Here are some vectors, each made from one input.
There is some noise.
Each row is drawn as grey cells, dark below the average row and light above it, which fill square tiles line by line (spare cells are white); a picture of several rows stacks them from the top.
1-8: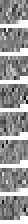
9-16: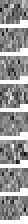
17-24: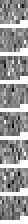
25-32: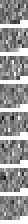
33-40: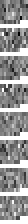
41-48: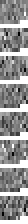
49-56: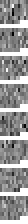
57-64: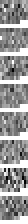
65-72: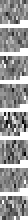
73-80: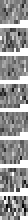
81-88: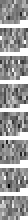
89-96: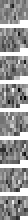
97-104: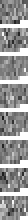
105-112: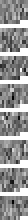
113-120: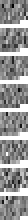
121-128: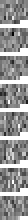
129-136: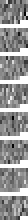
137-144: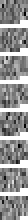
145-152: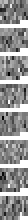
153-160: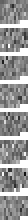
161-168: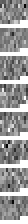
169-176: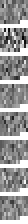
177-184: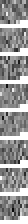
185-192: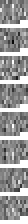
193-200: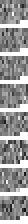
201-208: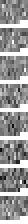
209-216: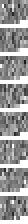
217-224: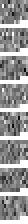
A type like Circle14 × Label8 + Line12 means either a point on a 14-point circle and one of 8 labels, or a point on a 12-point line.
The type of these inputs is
Circle5 × Label6 × Label6 × Tree10 + Unit.
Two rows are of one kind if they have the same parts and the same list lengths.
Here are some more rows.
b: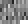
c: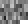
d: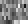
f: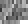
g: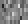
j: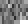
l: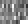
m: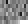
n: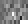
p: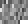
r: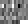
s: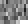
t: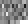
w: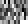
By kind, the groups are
b, c, d, f, g, j, l, m, n, p, r, s, t
w

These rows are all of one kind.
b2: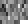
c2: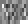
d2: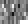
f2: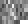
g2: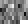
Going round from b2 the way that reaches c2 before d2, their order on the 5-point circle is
b2, f2, c2, d2, g2.
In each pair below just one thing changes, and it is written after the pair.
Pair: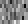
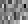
one of the two labels
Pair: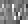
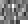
the place on the 5-point circle
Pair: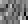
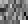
the node of the tree
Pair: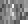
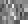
the node of the tree
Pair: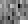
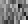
the node of the tree
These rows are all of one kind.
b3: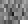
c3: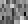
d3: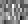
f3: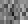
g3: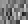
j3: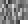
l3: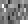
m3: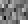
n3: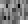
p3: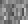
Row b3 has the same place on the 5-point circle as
g3, j3, l3 and n3.
